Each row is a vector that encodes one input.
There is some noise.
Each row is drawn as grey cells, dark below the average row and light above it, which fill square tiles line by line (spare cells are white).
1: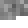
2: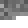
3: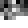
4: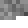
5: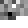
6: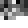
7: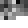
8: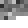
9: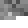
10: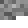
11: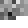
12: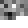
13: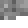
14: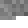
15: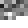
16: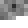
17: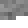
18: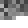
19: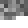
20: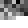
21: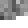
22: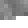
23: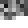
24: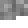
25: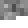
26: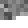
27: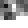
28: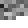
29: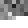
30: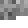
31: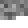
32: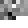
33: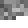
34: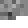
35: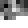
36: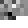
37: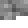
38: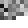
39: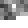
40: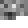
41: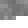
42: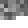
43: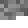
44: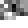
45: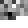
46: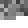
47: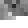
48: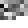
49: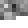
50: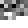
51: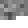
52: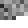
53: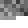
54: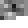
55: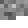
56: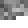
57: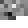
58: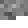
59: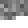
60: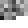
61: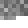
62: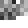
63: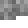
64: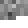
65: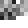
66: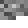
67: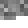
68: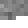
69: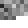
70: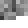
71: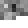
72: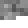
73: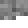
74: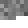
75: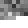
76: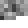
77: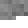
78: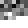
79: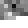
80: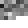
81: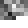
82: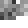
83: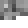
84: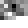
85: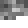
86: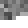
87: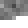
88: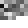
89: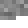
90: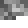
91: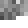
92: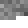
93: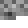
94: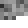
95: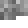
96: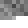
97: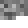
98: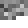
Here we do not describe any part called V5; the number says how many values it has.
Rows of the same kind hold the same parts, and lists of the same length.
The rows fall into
4 kinds.
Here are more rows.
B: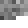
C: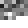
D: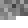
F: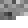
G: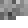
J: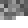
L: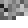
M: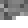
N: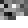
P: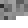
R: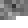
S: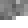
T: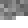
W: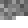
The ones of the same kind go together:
B, N, R
C, L, P
D, F
G, J, M, S, T, W

